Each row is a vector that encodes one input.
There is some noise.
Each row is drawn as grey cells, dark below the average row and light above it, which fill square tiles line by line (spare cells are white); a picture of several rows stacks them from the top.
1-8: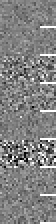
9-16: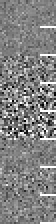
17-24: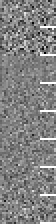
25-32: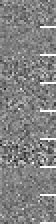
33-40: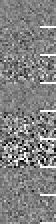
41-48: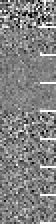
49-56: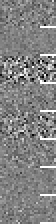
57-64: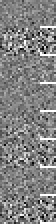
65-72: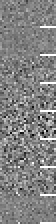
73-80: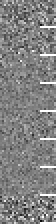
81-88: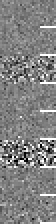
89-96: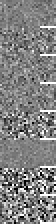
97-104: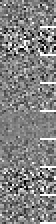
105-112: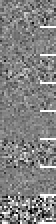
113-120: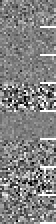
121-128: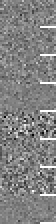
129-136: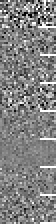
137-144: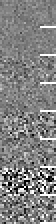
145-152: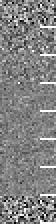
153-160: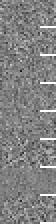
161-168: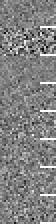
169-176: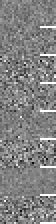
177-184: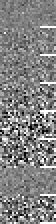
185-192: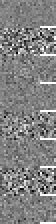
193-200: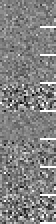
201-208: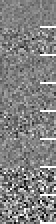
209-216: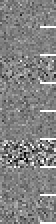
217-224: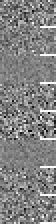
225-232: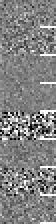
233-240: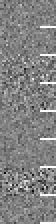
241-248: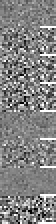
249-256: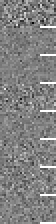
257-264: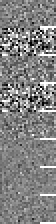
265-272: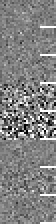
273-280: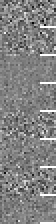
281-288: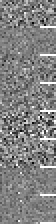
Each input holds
either a fixed value, or a node of each of four 11-node trees and a true/false value.
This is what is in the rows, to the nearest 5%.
About 5% of them hold a fixed value. The rest hold a node of each of four 11-node trees and a true/false value.
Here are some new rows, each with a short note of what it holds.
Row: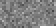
a node of each of four 11-node trees and a true/false value
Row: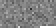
a node of each of four 11-node trees and a true/false value
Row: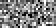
a fixed value
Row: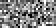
a fixed value
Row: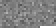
a node of each of four 11-node trees and a true/false value
